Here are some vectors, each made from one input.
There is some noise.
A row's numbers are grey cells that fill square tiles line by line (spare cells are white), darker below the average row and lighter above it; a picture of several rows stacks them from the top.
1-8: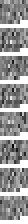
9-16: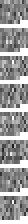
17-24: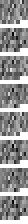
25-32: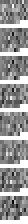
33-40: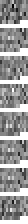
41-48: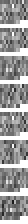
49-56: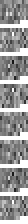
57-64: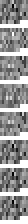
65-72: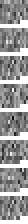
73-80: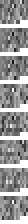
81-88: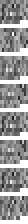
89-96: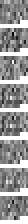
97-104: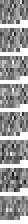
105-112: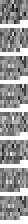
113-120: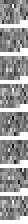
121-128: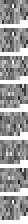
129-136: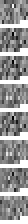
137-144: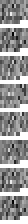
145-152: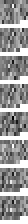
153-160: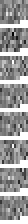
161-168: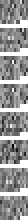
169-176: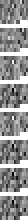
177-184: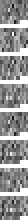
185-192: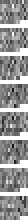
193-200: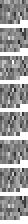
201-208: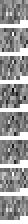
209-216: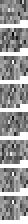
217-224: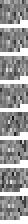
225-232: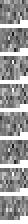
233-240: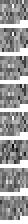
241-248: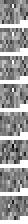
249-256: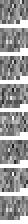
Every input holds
a point on a 9-point circle.
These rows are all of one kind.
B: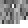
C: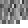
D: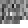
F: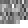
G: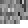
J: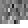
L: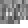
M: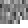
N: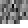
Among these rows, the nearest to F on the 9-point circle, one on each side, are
B and G.
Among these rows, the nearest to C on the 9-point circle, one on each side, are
B and M.
